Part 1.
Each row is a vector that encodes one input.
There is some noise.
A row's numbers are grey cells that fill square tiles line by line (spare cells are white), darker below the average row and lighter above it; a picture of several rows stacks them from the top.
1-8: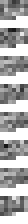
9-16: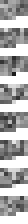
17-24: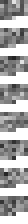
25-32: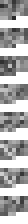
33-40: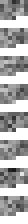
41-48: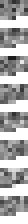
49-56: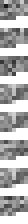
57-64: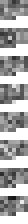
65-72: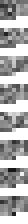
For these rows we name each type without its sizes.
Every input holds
a node of a tree and a true/false value.
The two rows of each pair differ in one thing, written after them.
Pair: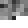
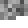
the true/false value
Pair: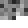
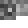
the node of the tree
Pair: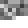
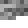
the node of the tree
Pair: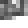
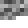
the node of the tree
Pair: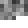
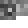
the node of the tree
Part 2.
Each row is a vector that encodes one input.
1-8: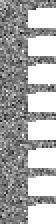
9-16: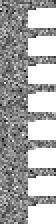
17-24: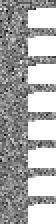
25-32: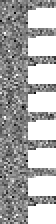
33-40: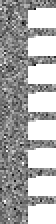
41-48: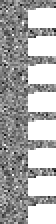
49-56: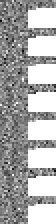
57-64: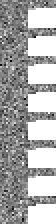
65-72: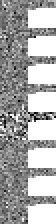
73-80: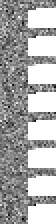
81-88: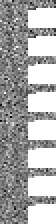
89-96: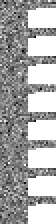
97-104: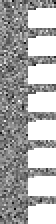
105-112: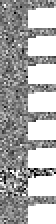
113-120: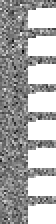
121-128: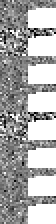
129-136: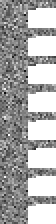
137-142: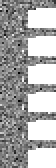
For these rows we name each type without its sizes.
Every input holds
a list of points on a line.
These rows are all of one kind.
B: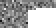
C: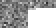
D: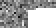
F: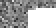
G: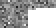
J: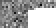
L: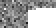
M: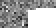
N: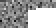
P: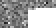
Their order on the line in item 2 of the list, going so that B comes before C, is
D, J, M, N, P, F, B, C, L, G.
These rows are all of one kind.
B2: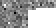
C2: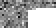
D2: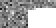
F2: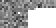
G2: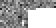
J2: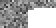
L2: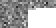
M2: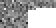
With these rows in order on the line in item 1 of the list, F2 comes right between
J2 and L2.
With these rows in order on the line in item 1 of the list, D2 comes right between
B2 and G2.
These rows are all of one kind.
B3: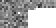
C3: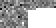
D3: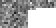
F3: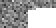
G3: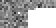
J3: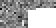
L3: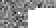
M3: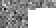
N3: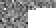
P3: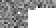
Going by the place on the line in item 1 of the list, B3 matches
G3, L3 and P3.
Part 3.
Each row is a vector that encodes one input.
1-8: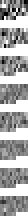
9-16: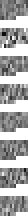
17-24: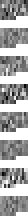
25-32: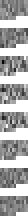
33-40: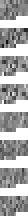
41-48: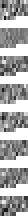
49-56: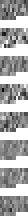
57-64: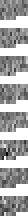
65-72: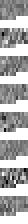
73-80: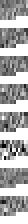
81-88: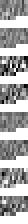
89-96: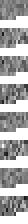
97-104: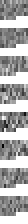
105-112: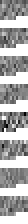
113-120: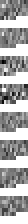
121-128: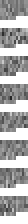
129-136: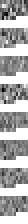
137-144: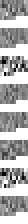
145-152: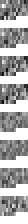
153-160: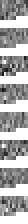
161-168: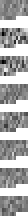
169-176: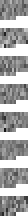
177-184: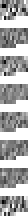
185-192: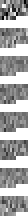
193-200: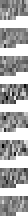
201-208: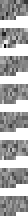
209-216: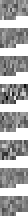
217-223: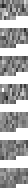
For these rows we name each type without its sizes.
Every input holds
either a point on a circle, or a point on each of two lines.
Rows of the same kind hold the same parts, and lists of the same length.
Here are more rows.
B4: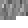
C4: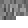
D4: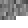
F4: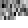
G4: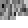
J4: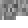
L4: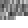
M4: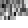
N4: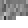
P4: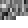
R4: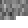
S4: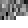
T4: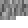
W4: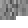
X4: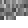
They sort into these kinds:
B4, C4, D4, J4, N4, S4, W4
F4, G4, L4, M4, P4, R4, T4, X4

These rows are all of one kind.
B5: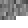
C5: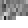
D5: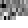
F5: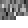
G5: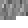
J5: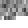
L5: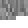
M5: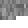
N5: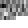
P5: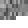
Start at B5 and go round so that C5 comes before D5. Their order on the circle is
B5, N5, M5, L5, P5, J5, G5, C5, F5, D5.
